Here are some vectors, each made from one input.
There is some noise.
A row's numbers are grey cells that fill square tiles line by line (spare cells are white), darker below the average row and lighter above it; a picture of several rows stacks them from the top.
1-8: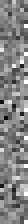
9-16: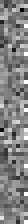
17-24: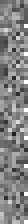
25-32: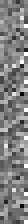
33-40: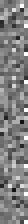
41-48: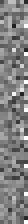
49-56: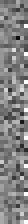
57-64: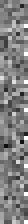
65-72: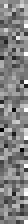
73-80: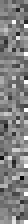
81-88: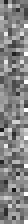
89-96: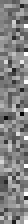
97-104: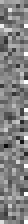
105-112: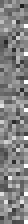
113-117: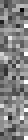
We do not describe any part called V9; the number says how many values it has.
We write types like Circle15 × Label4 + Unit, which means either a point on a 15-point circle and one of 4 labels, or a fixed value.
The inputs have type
Line5 + Line6 + V9.
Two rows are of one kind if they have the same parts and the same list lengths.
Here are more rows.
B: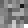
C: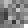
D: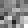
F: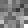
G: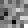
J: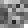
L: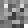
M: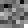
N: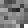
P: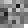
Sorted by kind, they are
B, F, N
C, D, G, J, P
L, M

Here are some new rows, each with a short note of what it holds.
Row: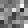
a point on a 5-point line
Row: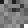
a value of V9
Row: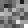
a point on a 5-point line
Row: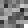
a point on a 5-point line
